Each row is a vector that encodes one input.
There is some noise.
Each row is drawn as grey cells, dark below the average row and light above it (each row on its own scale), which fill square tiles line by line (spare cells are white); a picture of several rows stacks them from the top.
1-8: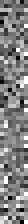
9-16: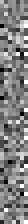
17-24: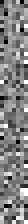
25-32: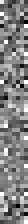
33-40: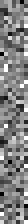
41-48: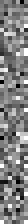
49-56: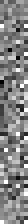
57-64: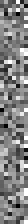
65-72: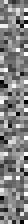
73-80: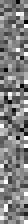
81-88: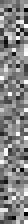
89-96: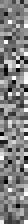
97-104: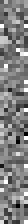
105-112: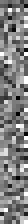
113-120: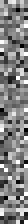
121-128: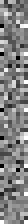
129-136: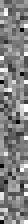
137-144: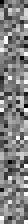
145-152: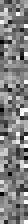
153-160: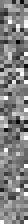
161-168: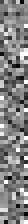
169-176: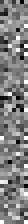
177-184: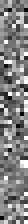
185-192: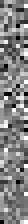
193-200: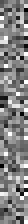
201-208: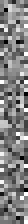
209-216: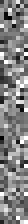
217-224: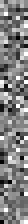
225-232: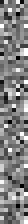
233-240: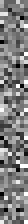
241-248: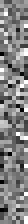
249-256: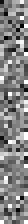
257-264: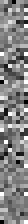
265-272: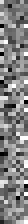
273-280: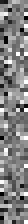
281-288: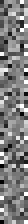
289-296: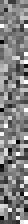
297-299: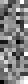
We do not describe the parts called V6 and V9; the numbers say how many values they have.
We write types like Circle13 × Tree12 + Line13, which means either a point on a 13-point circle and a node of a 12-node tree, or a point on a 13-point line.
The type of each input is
(Bool × Bool × Bool + Unit) × (Line5 + V6) × V9.
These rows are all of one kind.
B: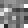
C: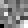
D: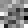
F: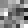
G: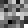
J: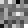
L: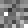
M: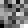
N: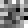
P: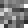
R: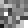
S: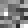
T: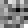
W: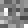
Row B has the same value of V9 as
D, F, P and S.
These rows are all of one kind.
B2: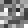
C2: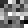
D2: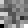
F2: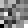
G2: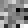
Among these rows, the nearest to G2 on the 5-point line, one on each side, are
B2 and D2.
